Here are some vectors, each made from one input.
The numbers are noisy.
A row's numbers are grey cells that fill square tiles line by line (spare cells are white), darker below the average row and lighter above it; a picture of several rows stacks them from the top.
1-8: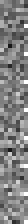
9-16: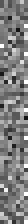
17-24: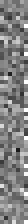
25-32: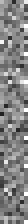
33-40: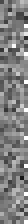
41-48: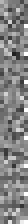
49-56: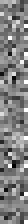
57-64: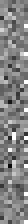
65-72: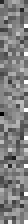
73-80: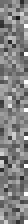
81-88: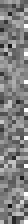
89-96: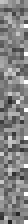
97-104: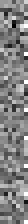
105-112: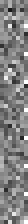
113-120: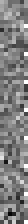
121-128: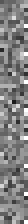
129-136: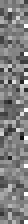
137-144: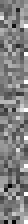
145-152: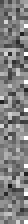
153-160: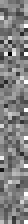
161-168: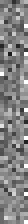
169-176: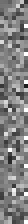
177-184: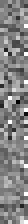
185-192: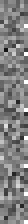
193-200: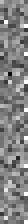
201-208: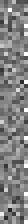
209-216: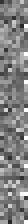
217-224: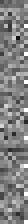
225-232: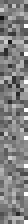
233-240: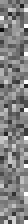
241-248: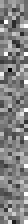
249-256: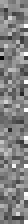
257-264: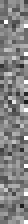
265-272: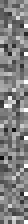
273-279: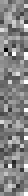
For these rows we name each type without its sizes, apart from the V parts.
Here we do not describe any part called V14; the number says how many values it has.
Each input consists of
a value of V14, together with a list of points on a line.
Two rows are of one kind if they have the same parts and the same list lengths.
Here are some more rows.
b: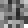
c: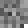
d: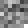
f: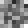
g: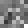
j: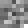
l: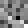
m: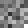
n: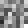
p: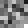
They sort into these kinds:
b, c, g, l
d, p
f, j, m
n

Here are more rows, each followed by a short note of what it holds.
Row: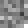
a value of V14, together with a list of two items
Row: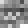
a value of V14, together with the empty list
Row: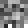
a value of V14, together with the empty list
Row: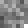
a value of V14, together with a list of two items
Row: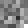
a value of V14, together with a list of one item
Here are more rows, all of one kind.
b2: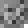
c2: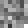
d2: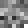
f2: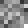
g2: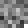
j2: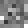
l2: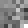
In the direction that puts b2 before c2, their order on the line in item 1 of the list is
b2, g2, d2, f2, l2, c2, j2.
